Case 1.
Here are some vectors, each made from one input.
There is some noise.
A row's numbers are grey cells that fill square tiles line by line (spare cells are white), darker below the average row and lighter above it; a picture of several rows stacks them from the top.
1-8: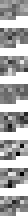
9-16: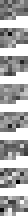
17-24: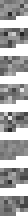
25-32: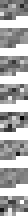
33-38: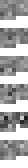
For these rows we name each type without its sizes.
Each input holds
either a fixed value, or a node of a tree.
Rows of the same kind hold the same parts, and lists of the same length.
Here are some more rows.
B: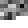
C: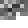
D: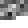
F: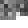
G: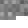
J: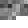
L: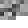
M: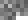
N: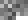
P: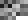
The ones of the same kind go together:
B, C, D, F, G, L, M, N
J, P

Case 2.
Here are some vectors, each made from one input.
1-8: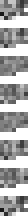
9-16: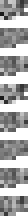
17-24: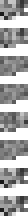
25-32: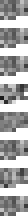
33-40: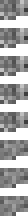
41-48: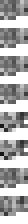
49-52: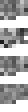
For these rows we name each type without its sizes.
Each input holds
a point on a line.
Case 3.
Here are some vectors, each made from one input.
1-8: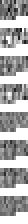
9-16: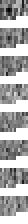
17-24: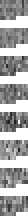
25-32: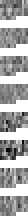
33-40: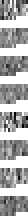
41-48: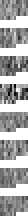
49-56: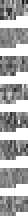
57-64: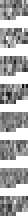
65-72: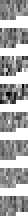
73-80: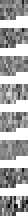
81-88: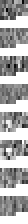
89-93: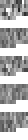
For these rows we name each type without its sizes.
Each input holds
a point on each of two lines.
